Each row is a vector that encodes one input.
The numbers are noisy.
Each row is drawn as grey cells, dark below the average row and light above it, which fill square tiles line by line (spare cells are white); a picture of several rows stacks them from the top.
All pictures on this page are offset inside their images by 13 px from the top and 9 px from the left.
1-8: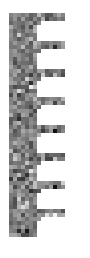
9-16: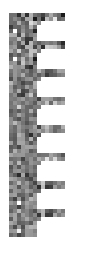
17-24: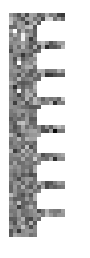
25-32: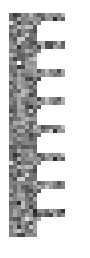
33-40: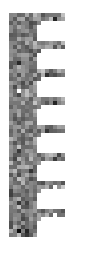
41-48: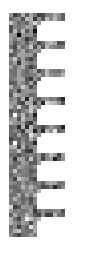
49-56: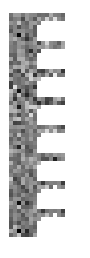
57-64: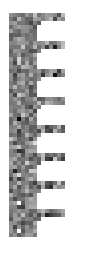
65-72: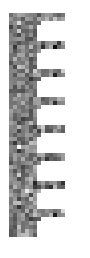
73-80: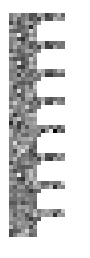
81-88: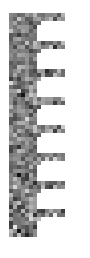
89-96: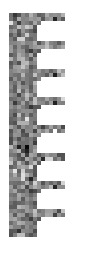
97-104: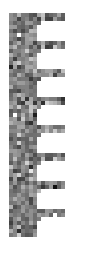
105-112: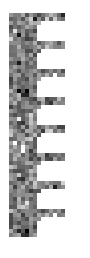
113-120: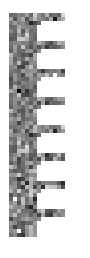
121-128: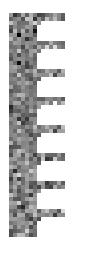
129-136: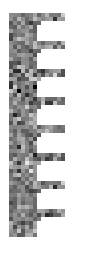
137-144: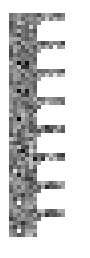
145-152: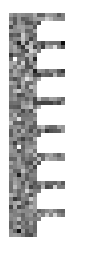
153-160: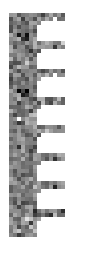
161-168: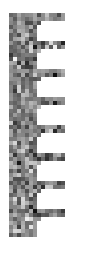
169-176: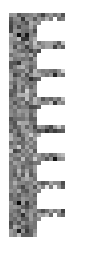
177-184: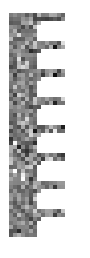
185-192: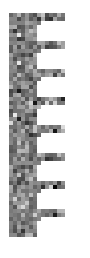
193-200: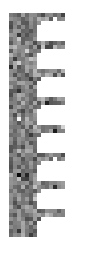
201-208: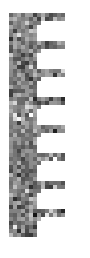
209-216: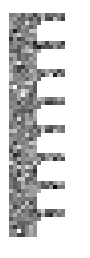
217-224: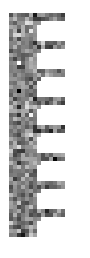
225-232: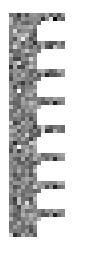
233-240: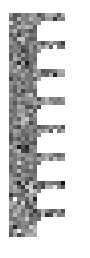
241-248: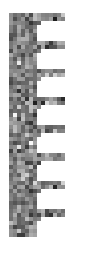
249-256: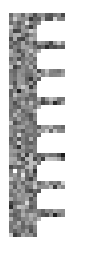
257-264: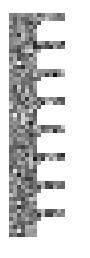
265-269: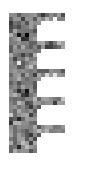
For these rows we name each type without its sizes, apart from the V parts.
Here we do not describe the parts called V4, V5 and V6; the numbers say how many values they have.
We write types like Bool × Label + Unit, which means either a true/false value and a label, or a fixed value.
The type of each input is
(Bool × Bool × Bool × Bool × V4 × V5 × V6 + Line) × Line.
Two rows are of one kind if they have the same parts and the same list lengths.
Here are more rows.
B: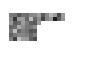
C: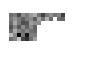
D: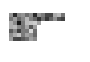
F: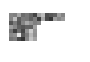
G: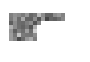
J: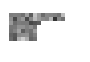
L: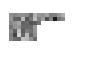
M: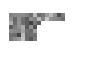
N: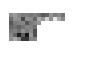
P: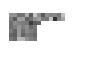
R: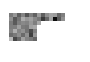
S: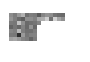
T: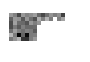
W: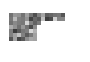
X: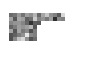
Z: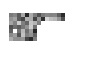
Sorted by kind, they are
B, D, R, Z
C, F, G, J, L, M, N, P, S, T, W, X

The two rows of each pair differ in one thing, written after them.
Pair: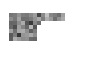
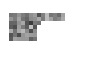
the value of V5
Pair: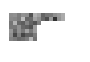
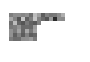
the value of V4
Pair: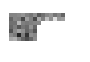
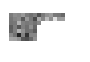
one of the four true/false values
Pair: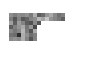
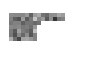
the place on the line
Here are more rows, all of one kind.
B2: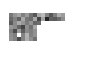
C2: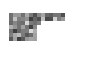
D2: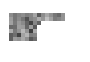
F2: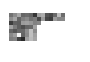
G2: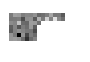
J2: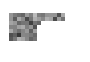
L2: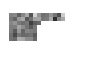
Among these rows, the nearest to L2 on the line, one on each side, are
B2 and J2.
